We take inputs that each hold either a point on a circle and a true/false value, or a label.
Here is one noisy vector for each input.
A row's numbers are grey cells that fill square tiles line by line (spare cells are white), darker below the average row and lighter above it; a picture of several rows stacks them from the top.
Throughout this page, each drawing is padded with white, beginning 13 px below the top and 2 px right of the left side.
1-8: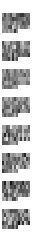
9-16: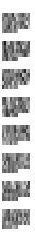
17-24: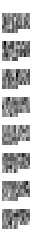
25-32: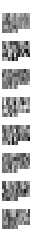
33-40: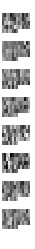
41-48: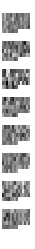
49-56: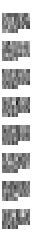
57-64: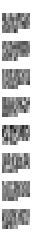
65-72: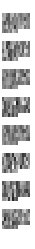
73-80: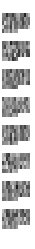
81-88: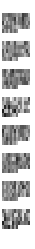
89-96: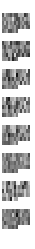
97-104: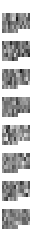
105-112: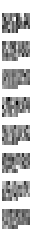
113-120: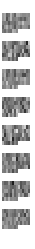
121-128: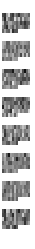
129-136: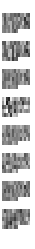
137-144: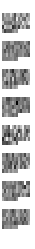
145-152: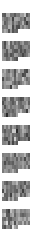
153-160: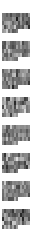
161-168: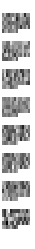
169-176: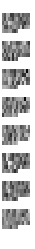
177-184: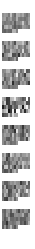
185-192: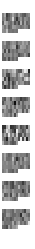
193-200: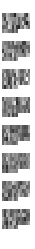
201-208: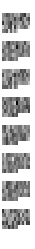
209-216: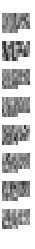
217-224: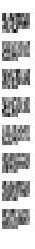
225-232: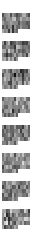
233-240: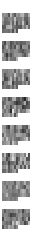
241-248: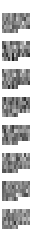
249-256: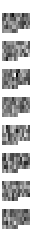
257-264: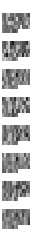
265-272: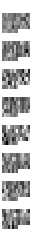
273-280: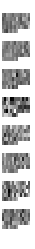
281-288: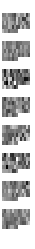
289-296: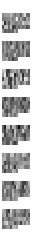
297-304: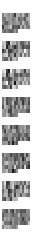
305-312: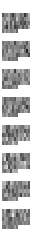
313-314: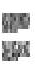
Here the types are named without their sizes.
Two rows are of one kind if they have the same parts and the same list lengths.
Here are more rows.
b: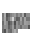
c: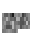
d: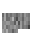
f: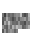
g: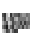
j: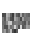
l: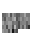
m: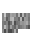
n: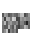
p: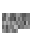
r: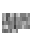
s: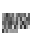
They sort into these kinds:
b, d, l, m, n, r
c, f, g, j, p, s

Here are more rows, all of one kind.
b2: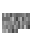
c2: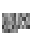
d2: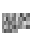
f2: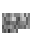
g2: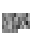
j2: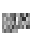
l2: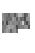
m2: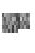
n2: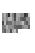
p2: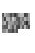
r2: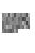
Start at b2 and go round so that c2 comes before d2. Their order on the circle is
b2, r2, m2, n2, c2, j2, d2, f2, g2, p2, l2.
